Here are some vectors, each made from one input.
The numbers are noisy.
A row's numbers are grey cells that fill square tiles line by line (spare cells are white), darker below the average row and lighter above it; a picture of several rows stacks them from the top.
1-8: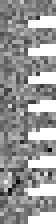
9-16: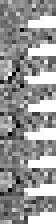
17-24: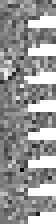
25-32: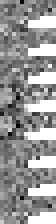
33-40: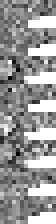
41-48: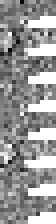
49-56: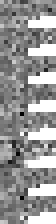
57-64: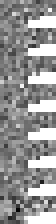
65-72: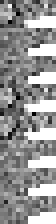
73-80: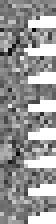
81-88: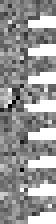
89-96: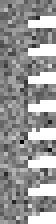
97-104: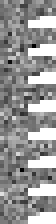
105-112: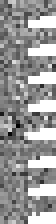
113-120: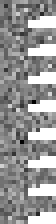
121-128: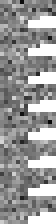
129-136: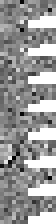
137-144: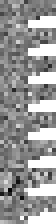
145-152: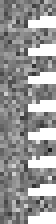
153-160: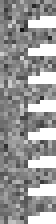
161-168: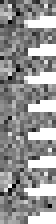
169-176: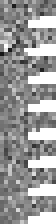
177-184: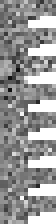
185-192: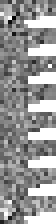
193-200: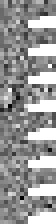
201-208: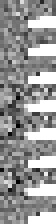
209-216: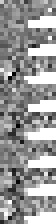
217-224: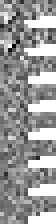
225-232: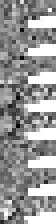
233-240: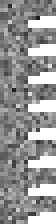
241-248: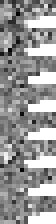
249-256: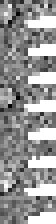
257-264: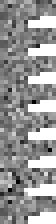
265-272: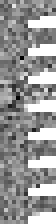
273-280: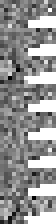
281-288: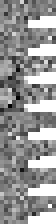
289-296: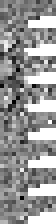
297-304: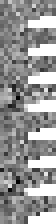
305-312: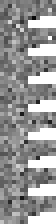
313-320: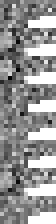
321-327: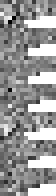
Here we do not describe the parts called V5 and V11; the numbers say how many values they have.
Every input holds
either a point on a 7-point line, or a true/false value, a value of V5 and a value of V11.
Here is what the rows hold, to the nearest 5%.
About 20% of them hold a point on a 7-point line. The rest hold a true/false value, a value of V5 and a value of V11.
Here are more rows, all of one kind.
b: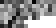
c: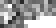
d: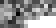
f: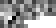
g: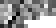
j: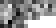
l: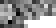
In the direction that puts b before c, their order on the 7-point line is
d, l, j, b, g, f, c.
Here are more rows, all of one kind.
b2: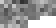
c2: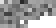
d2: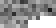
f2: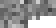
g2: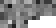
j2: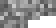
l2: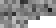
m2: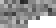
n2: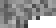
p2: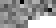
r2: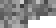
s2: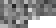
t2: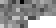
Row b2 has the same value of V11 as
c2, d2, l2 and m2.
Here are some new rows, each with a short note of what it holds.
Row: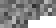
a true/false value, a value of V5 and a value of V11
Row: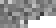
a true/false value, a value of V5 and a value of V11
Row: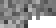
a true/false value, a value of V5 and a value of V11
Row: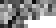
a point on a 7-point line
